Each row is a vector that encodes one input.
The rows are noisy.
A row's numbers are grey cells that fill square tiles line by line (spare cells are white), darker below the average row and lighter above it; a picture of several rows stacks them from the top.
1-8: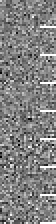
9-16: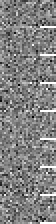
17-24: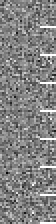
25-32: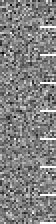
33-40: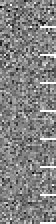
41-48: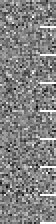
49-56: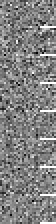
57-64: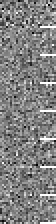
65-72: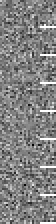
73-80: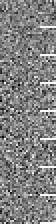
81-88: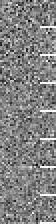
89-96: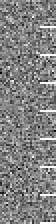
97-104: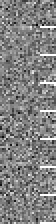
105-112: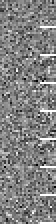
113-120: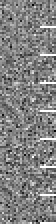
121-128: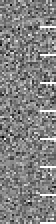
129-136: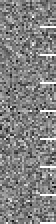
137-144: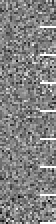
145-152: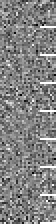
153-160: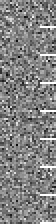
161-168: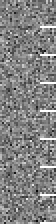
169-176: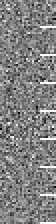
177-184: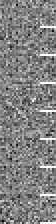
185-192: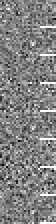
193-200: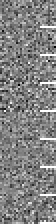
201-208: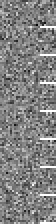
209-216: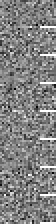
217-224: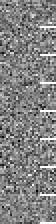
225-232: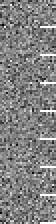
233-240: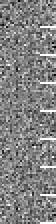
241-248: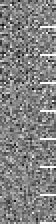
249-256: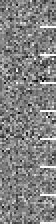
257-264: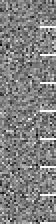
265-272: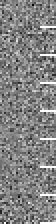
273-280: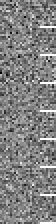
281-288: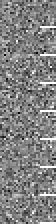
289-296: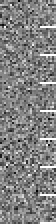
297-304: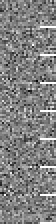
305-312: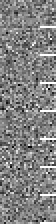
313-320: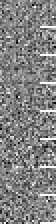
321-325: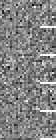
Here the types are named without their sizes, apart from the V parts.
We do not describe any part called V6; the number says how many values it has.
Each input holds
either a point on a line, or three true/false values, or a value of V6.
